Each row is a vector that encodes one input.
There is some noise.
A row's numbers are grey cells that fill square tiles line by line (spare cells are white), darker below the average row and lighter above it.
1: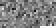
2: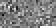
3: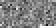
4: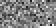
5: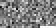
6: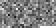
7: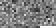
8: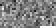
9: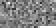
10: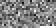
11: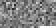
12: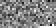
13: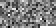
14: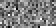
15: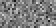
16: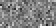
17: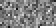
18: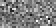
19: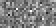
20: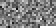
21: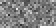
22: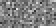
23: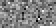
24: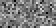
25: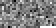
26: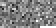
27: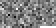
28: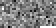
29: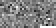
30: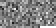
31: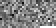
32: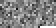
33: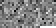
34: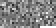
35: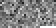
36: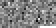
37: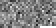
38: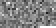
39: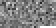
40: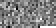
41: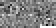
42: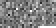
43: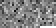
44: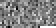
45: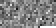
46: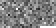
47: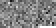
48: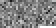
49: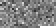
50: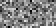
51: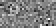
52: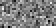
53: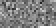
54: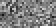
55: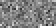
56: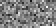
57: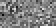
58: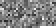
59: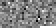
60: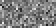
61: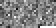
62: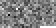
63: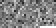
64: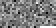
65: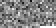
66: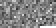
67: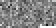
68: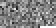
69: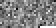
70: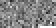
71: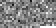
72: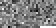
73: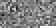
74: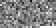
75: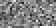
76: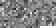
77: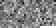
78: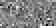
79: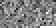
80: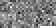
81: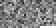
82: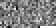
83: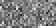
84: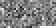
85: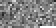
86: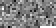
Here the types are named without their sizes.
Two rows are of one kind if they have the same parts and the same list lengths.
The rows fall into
2 kinds.
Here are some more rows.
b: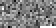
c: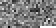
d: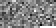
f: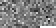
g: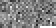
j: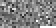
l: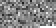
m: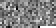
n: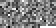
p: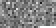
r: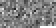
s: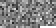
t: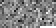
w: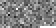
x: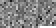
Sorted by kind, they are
b, c, f, g, p, r, w, x
d, j, l, m, n, s, t

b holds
a label and a point on a line.
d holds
a point on each of two lines.
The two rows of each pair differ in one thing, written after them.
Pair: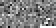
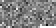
the place on the line
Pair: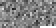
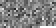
the place on the line
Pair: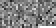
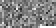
the label
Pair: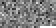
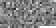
the place on the line
